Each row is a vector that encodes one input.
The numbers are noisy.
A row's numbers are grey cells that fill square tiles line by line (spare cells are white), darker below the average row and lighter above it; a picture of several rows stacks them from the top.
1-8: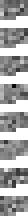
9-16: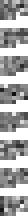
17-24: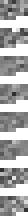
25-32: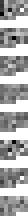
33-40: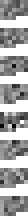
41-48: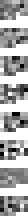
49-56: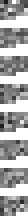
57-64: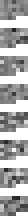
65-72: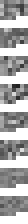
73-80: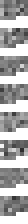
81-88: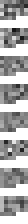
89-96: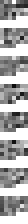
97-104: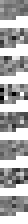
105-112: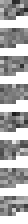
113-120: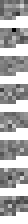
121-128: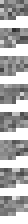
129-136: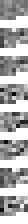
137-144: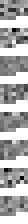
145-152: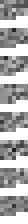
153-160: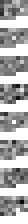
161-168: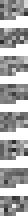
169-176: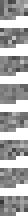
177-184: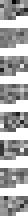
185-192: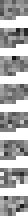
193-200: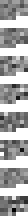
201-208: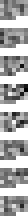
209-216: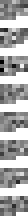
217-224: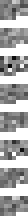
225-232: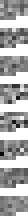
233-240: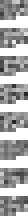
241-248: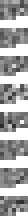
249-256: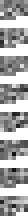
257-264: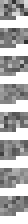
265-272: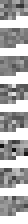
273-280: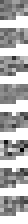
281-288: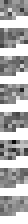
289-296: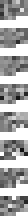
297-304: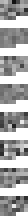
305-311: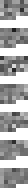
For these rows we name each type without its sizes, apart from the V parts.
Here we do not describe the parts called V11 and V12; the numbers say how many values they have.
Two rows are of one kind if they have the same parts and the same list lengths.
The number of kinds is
3.
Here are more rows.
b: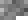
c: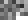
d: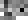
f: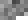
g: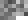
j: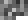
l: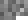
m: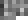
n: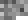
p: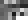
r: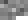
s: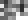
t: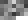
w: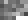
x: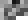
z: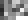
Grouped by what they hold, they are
b, f, g, j, l, r, x
c, d, n, p, s, t
m, w, z

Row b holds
a point on a circle, a point on a line, three true/false values and a value of V12.
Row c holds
a point on a circle, a point on a line and a value of V12.
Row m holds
a point on a circle, a point on a line and a value of V11.
